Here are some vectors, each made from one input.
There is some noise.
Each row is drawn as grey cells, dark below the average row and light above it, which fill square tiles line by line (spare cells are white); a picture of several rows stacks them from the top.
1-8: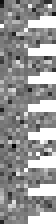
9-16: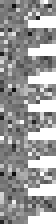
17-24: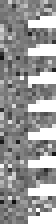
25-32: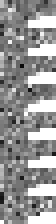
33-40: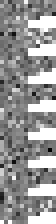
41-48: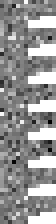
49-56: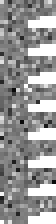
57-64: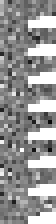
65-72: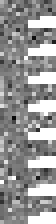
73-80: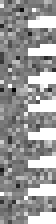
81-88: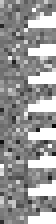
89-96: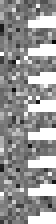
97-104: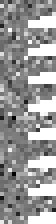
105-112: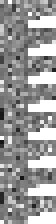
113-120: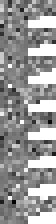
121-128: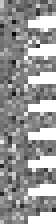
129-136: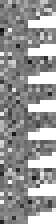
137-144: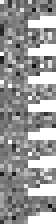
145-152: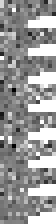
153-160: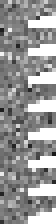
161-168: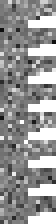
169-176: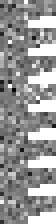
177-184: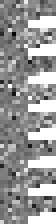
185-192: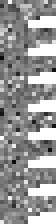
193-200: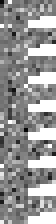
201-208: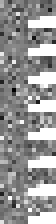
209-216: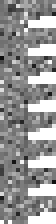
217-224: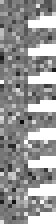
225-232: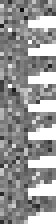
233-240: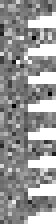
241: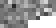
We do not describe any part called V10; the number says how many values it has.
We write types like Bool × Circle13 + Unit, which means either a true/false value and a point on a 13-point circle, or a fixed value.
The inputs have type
Bool × (Label8 + Line5) + V10 × V10.
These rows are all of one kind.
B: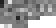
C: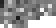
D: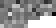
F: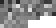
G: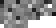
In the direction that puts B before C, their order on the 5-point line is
B, C, G, D, F.
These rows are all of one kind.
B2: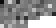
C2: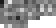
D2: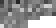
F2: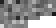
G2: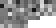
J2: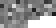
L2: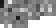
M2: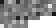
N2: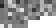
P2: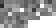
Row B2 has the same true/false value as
D2, F2, J2 and M2.
